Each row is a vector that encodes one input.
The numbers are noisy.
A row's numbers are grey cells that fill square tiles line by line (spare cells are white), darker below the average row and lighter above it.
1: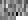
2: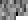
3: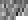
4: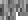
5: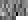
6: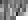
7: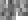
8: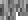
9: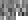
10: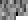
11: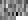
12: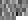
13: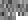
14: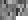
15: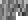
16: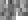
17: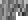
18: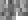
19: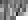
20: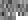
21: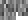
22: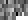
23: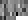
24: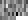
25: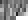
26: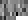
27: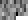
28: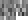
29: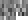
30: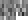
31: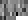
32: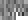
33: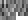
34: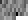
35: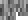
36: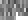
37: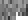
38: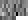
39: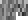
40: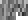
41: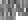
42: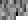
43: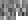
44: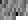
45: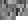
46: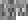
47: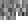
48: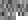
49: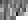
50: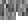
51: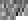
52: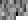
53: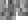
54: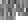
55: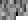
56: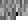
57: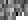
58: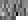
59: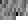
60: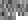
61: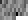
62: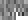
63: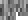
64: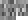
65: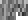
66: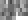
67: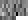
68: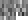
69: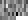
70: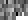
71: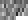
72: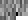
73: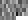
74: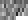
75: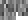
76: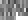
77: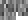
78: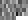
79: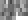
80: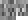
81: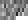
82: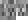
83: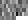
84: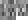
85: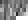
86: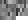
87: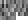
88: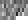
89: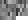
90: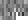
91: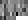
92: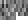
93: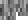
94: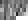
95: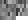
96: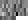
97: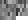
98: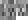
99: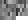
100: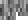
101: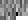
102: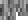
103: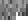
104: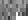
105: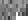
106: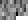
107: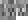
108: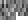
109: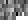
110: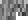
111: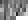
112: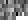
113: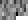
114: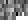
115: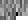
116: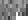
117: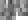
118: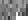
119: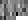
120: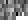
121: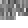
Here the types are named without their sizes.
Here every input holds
a label and a true/false value.
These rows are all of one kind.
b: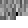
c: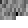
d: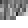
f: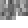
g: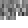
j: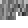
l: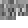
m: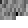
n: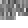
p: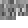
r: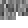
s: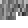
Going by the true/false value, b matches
c, d and m.
